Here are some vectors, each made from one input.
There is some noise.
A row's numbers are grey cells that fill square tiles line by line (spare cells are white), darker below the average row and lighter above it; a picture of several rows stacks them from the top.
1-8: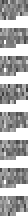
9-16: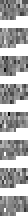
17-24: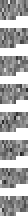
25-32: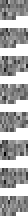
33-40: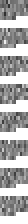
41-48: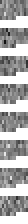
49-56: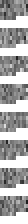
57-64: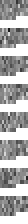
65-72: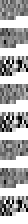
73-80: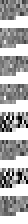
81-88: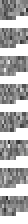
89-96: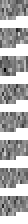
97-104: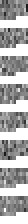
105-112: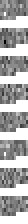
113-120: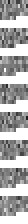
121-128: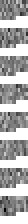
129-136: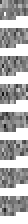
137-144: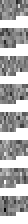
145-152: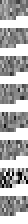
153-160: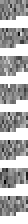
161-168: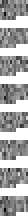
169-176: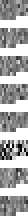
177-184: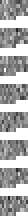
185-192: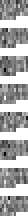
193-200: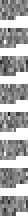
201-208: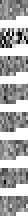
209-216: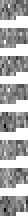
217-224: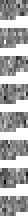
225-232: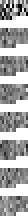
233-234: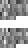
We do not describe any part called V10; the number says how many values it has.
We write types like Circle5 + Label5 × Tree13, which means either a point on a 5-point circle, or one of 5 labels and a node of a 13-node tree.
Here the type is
Bool × Circle9 × Label8 × V10 + Unit.
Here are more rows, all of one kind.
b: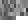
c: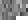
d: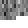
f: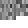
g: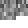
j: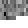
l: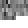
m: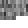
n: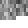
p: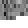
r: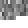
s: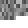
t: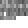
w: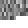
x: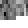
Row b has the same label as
c, g, t and w.
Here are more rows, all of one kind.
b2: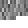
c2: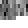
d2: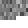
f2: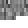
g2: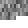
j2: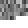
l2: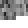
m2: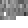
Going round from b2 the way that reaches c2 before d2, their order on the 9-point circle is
b2, f2, l2, c2, g2, d2, m2, j2.
